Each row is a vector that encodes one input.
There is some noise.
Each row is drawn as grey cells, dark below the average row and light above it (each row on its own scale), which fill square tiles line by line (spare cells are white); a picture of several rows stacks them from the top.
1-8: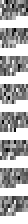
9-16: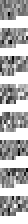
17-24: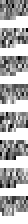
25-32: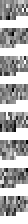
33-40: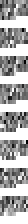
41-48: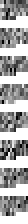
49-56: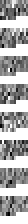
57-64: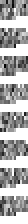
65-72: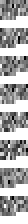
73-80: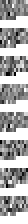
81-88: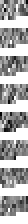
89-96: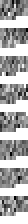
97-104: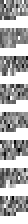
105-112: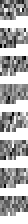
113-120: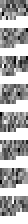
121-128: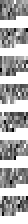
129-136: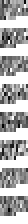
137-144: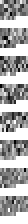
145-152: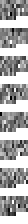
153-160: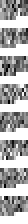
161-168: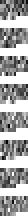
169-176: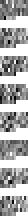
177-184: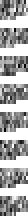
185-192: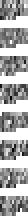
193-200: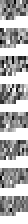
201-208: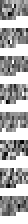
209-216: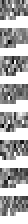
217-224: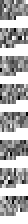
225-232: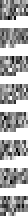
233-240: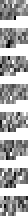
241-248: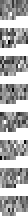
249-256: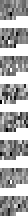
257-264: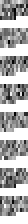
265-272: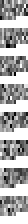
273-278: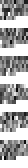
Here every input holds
either a point on an 11-point line and a true/false value, or a node of an 8-node tree.
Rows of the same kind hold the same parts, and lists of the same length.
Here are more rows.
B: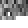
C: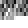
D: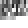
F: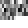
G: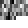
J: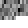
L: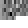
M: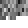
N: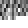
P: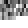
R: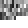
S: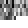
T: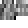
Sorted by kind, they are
B, C, D, F, J, L, R, T
G, M, N, P, S

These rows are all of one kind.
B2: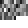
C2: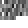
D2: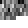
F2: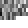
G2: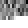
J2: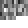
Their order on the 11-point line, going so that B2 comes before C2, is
B2, G2, J2, D2, C2, F2.
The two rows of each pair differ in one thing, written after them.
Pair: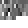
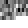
the place on the 11-point line
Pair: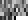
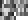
the place on the 11-point line
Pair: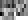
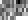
the true/false value
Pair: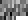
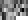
the true/false value
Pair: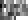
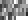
the place on the 11-point line
